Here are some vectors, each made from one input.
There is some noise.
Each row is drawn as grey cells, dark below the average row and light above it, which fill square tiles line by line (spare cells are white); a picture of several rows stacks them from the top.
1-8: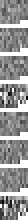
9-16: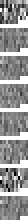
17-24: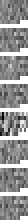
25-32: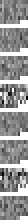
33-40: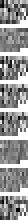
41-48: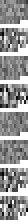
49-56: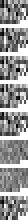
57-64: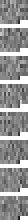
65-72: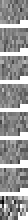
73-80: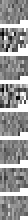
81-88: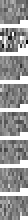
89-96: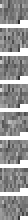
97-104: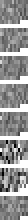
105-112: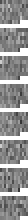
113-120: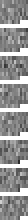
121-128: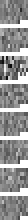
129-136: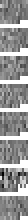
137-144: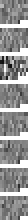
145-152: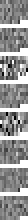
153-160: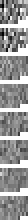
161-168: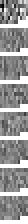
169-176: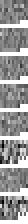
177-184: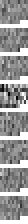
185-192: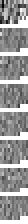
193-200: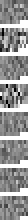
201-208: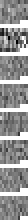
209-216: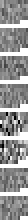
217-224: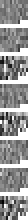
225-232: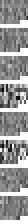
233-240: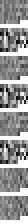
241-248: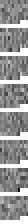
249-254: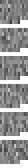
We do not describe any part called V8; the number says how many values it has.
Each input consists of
either a fixed value, or a node of a 10-node tree, or four true/false values and a value of V8.
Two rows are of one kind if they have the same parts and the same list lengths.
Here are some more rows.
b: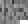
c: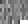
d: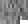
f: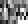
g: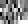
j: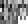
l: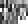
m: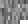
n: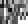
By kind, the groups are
b, c, d, m
f, j, l, n
g

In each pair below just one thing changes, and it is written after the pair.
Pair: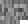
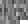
one of the four true/false values
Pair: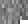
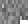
one of the four true/false values
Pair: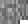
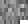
the value of V8
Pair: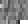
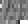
one of the four true/false values
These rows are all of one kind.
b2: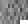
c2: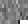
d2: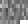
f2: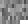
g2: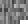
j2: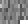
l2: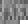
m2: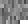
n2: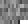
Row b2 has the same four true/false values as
d2, f2 and l2.
